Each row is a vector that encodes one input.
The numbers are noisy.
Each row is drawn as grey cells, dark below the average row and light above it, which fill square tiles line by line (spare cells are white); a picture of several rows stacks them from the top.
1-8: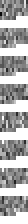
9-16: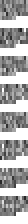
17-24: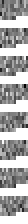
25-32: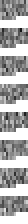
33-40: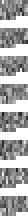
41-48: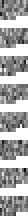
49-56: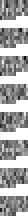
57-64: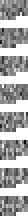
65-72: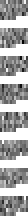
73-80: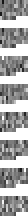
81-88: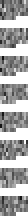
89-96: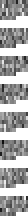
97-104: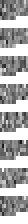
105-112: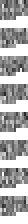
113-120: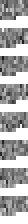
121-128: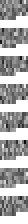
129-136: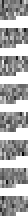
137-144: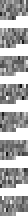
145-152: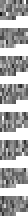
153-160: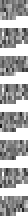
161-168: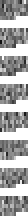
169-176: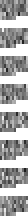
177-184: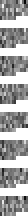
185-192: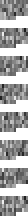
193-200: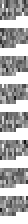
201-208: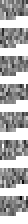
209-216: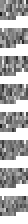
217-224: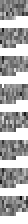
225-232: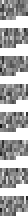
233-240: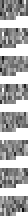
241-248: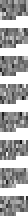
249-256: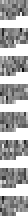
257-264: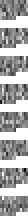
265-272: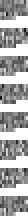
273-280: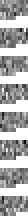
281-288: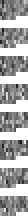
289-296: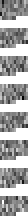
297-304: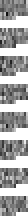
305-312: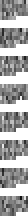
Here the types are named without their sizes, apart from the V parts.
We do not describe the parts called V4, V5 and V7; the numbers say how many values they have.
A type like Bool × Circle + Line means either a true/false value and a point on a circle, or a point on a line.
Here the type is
Bool × Bool × Bool × V5 + (Line + V4) × (Line + V7).
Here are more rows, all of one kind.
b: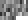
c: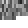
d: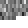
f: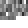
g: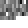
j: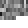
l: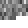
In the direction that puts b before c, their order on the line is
l, d, j, b, f, g, c.
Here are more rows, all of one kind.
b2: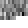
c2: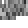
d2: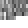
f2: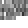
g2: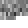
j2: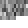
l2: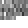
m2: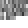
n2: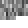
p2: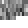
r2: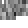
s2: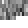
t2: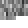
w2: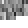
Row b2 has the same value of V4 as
c2, p2 and s2.
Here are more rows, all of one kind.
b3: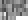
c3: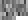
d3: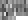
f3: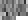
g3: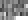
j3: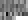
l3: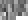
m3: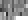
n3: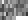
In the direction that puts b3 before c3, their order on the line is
n3, g3, j3, m3, b3, d3, c3, f3, l3.
